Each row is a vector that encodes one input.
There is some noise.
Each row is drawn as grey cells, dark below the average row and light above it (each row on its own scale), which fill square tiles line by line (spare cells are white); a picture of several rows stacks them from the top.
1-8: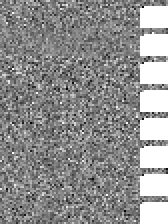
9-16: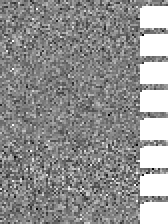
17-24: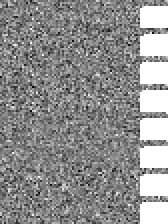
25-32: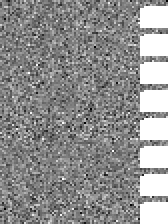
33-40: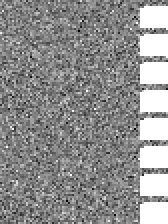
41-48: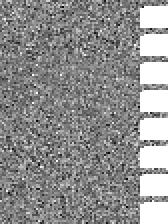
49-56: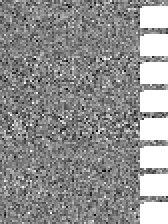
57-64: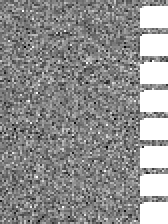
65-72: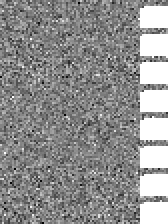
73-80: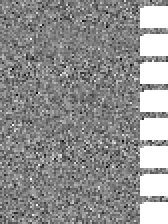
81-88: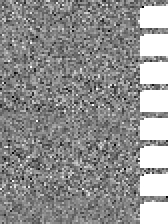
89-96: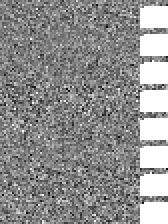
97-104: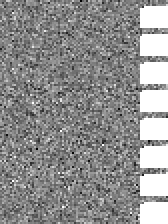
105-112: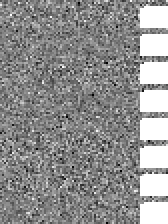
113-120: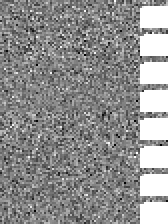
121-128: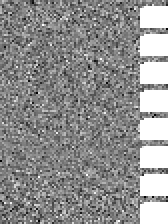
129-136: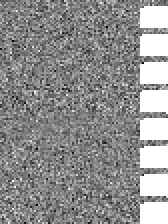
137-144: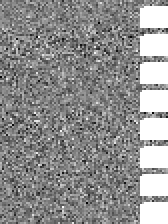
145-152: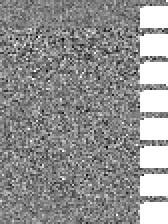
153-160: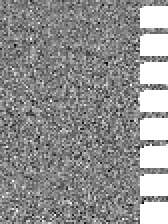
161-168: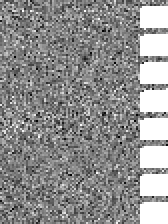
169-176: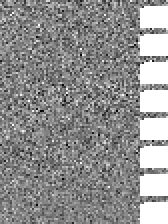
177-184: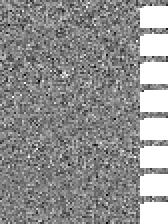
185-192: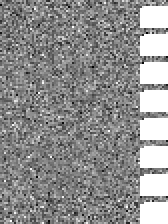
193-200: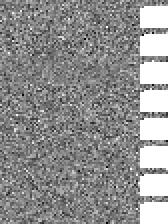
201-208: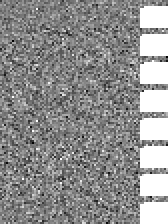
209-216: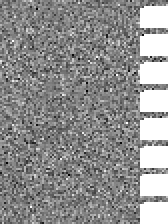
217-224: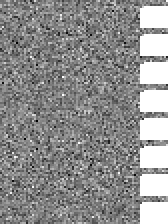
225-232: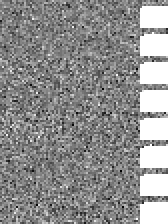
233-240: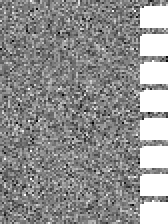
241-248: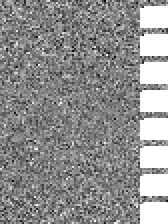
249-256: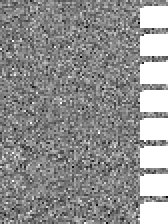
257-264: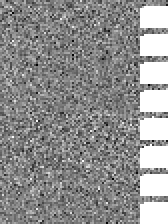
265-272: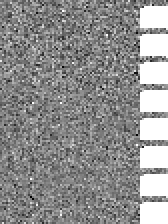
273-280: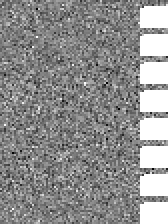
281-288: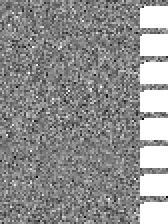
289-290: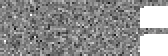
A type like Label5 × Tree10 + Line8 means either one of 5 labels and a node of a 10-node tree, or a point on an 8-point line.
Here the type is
(Circle15 + Label5) × Label5 × Label5.
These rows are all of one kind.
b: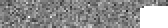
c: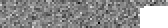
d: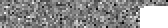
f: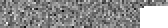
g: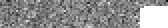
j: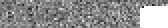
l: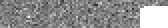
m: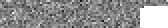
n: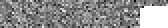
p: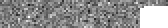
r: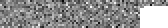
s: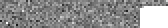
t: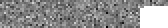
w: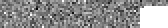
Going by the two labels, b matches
g, l, p and r.
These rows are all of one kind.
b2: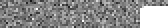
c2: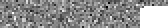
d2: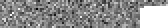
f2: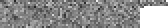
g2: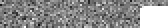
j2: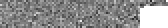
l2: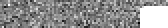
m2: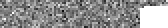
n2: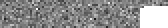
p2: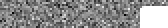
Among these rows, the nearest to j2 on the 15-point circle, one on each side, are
f2 and g2.
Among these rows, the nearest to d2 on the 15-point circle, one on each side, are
c2 and m2.
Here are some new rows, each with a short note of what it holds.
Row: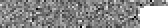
a point on a 15-point circle and two labels (each one of 5)
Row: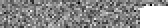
three labels (each one of 5)
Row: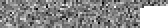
a point on a 15-point circle and two labels (each one of 5)
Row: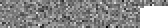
a point on a 15-point circle and two labels (each one of 5)
